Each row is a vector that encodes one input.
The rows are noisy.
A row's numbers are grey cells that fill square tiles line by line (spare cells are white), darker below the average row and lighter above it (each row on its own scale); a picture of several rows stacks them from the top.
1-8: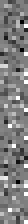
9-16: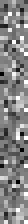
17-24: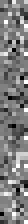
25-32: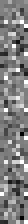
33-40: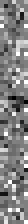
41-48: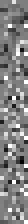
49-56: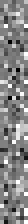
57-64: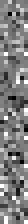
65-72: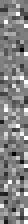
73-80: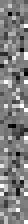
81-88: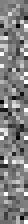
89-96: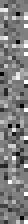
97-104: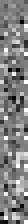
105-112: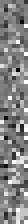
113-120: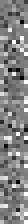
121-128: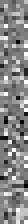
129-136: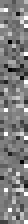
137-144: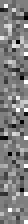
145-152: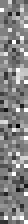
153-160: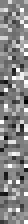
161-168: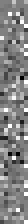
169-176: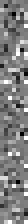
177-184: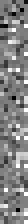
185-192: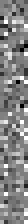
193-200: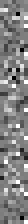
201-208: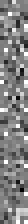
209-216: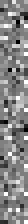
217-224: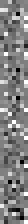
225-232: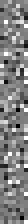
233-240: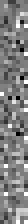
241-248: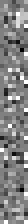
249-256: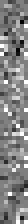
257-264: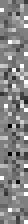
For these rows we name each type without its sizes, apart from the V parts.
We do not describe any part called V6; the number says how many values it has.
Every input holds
a point on a line, together with either a point on a line, or a list of values of V6.
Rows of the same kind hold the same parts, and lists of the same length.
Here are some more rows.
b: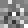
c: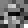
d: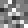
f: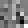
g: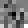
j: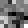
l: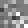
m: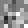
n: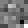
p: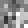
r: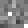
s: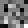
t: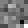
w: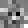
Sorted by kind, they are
b, g, j, w
c, l, n, s, t
d, f, r
m, p

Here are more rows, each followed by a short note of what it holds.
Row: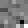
a point on a line, together with a list of two items
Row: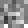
a point on a line, together with the empty list
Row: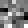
a point on a line, together with a list of two items
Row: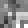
a point on a line, together with the empty list
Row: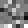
a point on a line, together with a list of two items
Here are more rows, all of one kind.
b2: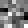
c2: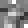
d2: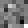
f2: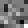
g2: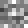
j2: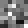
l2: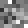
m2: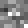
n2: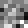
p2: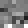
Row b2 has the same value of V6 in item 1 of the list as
d2, f2, m2 and p2.
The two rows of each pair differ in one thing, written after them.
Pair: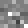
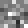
the value of V6 in item 2 of the list
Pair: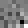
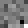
the value of V6 in item 1 of the list
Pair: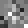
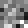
the place on the line
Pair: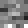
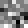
the value of V6 in item 1 of the list
